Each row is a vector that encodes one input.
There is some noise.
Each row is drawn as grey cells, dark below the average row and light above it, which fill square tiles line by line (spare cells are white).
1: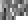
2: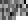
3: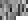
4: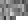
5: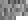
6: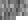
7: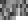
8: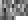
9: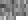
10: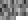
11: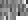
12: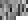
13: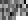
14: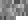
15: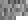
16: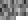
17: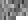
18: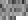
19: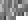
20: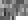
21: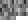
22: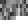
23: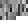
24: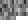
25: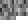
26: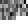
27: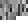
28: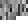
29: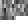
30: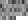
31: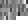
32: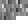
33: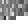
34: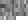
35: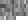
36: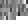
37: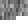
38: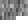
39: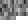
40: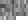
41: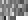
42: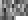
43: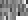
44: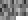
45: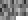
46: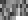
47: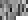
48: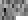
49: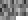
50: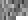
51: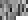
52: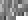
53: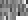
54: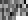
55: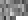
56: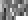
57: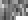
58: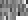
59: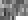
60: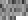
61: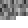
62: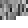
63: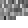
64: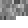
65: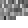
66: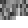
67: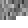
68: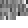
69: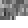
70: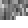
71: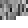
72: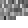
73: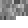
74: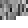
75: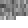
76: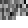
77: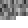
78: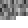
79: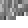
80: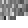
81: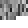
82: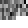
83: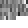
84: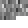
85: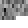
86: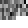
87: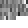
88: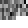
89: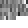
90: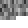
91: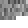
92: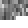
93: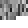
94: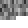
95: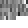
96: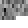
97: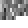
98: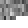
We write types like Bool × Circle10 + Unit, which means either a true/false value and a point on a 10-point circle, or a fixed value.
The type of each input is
Line3 × Line5 + Line6.
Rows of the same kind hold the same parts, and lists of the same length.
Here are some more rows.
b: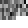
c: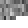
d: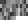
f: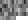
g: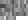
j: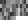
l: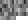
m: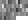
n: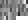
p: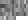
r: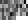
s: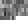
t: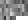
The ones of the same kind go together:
b, d, f, g, j, l, n, p, r
c, m, s, t

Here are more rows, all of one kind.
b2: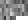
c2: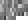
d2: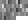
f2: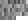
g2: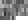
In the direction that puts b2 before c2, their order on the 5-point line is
d2, g2, f2, b2, c2.
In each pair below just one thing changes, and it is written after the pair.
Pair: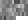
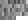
the place on the 5-point line
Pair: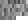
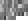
the place on the 5-point line
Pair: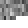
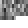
the place on the 3-point line
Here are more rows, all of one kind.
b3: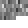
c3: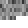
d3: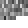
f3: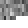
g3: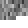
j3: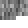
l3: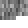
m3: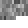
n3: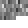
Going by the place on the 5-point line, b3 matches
d3 and n3.
